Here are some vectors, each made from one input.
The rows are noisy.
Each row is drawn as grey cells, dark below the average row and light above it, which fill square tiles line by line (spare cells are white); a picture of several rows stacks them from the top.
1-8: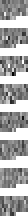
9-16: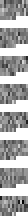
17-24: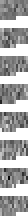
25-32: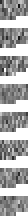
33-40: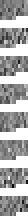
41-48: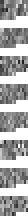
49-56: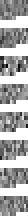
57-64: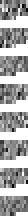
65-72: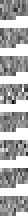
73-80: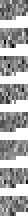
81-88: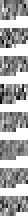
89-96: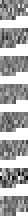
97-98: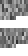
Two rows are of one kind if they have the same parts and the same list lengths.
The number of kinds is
3.
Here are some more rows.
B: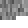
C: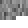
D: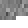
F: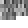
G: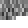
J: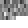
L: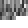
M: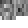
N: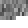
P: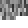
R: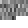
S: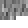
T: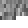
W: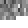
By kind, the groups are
B, C, M, S, T, W
D, J, P
F, G, L, N, R

